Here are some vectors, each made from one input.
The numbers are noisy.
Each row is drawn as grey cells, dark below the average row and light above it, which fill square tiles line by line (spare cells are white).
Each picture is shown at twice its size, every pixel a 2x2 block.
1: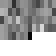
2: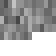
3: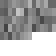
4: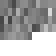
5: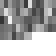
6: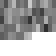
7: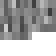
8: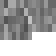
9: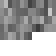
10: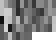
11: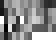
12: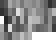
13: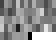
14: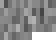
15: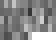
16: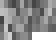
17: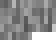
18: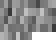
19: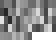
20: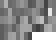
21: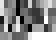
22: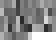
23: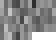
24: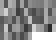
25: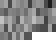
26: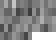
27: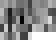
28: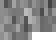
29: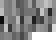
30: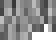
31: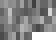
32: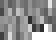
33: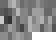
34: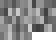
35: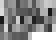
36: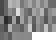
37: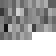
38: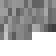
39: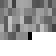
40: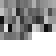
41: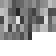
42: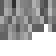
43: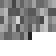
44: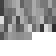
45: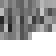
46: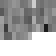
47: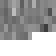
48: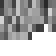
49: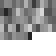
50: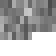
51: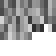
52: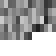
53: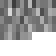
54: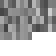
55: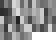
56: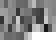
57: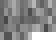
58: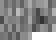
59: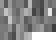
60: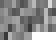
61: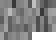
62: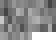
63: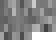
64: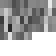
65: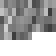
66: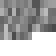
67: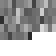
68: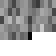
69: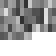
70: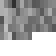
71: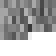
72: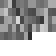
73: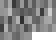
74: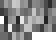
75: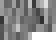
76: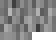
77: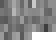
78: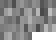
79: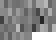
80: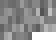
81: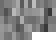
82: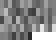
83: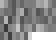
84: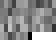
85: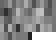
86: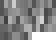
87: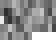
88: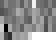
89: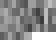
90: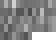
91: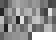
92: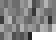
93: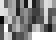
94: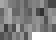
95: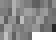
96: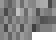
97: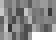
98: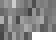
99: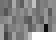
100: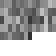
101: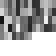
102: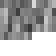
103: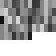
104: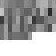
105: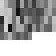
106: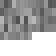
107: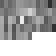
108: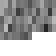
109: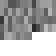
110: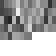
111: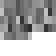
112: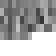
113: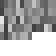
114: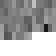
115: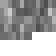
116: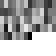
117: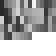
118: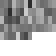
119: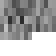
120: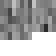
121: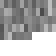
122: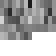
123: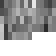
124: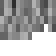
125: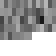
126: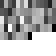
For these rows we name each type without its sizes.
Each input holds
a label, together with a list of points on a line.
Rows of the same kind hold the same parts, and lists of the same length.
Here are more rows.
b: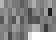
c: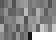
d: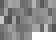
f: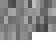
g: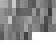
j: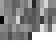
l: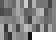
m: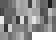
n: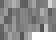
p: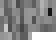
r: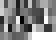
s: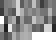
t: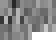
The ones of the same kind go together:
b, d, g, n, p
c, j, l
f, t
m, r, s

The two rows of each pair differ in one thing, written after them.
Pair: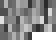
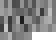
the label
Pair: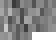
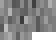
the place on the line in item 1 of the list
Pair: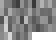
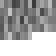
the place on the line in item 1 of the list
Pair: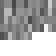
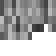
the place on the line in item 1 of the list
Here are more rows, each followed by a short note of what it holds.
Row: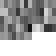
a label, together with a list of three items
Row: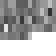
a label, together with a list of two items
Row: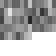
a label, together with a list of one item
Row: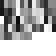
a label, together with a list of two items
